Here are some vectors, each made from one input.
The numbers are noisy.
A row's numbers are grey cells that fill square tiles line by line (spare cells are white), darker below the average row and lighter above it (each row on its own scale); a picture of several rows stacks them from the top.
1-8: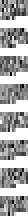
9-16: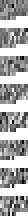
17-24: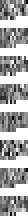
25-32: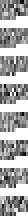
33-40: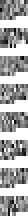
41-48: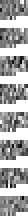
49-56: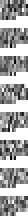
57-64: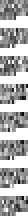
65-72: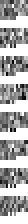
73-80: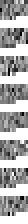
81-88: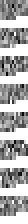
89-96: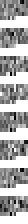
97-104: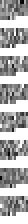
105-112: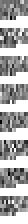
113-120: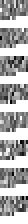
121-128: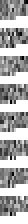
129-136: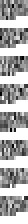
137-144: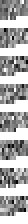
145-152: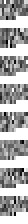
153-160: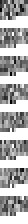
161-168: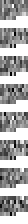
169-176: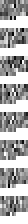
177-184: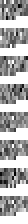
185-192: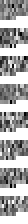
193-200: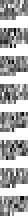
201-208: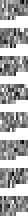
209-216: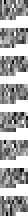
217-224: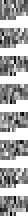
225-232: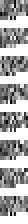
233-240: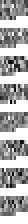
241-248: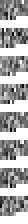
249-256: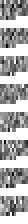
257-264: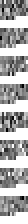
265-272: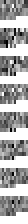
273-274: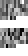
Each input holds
a point on each of two 11-point lines and a true/false value.
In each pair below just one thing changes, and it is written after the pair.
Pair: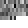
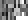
the place on one of the two 11-point lines
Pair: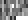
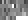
the place on one of the two 11-point lines
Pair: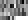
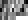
the true/false value
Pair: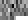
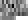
the place on one of the two 11-point lines
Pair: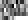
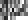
the true/false value
